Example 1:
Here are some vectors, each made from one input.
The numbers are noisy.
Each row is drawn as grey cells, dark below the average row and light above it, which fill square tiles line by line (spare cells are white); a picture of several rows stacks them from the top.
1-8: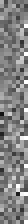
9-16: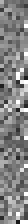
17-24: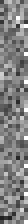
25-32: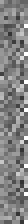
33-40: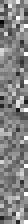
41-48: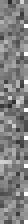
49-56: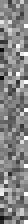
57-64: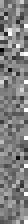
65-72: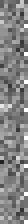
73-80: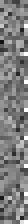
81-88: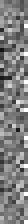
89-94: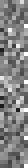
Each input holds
either a point on a 10-point circle and a true/false value, or a point on each of two 5-point lines.
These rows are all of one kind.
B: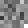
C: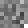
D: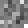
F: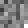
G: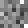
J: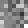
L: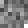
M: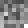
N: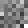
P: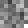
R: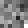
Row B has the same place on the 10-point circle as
C and L.
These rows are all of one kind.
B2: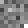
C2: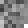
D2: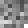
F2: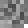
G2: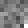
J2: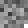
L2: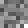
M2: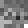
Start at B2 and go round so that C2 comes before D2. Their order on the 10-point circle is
B2, L2, C2, G2, D2, M2, F2, J2.
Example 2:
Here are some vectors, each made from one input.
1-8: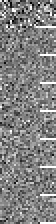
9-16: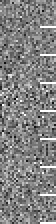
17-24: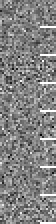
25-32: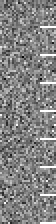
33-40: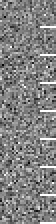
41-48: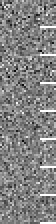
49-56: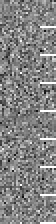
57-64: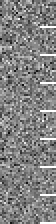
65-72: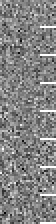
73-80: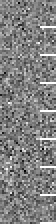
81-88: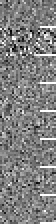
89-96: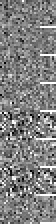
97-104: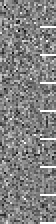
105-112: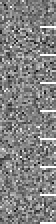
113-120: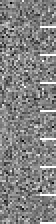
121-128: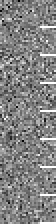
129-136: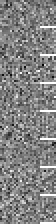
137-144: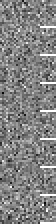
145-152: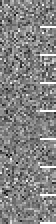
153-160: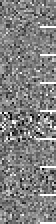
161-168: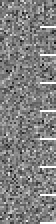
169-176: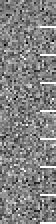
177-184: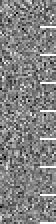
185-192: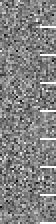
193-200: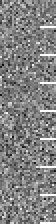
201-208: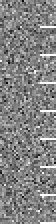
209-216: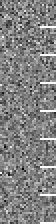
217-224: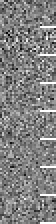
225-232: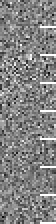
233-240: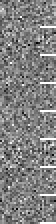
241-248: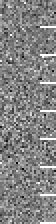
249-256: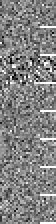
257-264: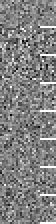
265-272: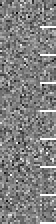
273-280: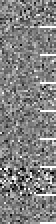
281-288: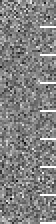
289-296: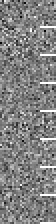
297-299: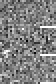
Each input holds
a list of up to three points on a 15-point circle.
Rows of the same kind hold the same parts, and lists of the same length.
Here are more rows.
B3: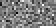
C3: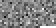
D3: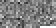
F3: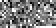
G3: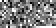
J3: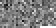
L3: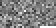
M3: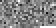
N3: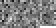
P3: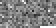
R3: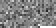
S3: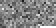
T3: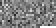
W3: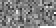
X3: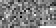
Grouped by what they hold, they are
B3, L3, T3
C3, R3, S3, X3
D3, J3, M3, N3, P3, W3
F3, G3

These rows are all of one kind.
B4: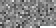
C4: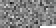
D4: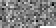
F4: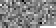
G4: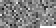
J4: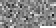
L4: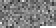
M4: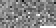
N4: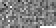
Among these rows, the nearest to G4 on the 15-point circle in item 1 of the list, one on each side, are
C4 and D4.
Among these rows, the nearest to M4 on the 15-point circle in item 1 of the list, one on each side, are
B4 and F4.
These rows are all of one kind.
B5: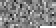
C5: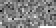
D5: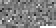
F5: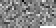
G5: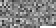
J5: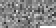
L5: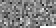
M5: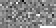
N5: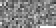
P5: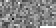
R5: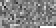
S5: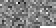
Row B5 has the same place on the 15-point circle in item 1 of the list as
G5, N5, P5 and R5.
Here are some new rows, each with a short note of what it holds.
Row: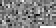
a list of one item
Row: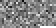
a list of three items
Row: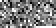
the empty list
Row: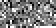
the empty list
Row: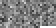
a list of two items
